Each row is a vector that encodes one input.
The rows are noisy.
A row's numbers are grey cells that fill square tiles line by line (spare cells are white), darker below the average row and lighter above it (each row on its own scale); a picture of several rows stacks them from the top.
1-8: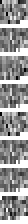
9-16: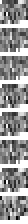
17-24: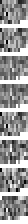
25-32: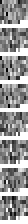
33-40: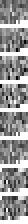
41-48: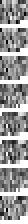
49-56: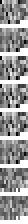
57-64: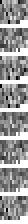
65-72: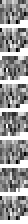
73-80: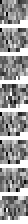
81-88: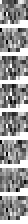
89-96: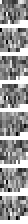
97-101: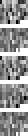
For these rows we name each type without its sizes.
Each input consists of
a point on a line.
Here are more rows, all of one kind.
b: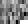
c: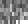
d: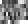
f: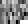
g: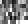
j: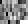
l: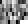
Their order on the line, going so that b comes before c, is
b, f, l, j, c, g, d.
